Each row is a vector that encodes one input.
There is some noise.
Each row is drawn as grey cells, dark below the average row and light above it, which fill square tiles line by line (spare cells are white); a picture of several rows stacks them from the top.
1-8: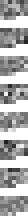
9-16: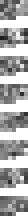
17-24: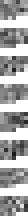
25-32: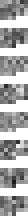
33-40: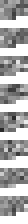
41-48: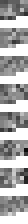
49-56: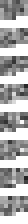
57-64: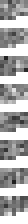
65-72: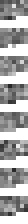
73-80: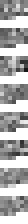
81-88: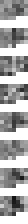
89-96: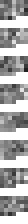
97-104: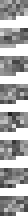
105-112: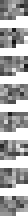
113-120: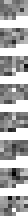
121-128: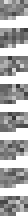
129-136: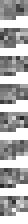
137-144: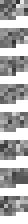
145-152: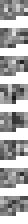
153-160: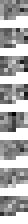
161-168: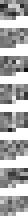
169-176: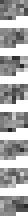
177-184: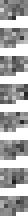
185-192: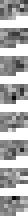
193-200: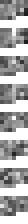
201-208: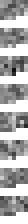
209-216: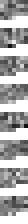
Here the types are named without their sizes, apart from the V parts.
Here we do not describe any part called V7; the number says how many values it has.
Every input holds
a node of a tree, together with either three true/false values, or a list of values of V7.
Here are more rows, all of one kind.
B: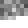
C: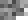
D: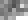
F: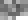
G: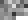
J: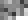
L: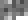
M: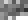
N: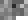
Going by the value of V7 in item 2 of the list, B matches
F, G and L.
